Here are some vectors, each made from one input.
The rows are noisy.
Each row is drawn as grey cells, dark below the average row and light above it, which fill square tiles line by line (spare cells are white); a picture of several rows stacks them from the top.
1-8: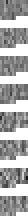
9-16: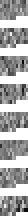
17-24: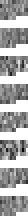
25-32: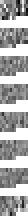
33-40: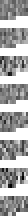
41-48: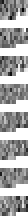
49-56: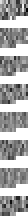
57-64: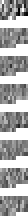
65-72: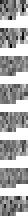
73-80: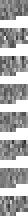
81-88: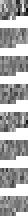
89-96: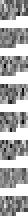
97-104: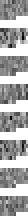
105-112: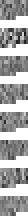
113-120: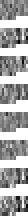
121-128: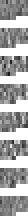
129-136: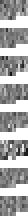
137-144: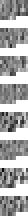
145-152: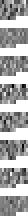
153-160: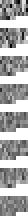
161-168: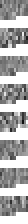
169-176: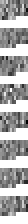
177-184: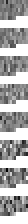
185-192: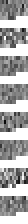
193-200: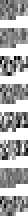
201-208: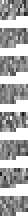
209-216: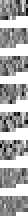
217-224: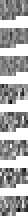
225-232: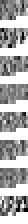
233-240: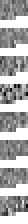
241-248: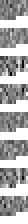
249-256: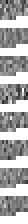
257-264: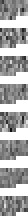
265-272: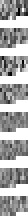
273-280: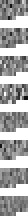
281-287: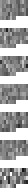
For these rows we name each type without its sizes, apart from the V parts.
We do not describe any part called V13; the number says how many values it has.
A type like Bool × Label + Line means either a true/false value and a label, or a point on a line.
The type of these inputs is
(Bool × Bool × Bool + Line) × V13.
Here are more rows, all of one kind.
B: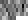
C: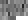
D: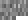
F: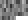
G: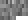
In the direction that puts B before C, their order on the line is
D, B, C, G, F.
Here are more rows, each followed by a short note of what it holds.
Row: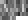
a point on a line and a value of V13
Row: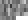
three true/false values and a value of V13
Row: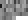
three true/false values and a value of V13
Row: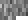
a point on a line and a value of V13
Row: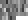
a point on a line and a value of V13
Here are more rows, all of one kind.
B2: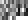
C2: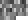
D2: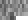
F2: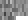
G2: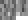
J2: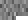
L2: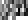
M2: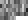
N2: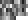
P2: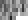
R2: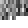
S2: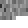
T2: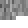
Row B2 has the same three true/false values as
F2, P2 and T2.
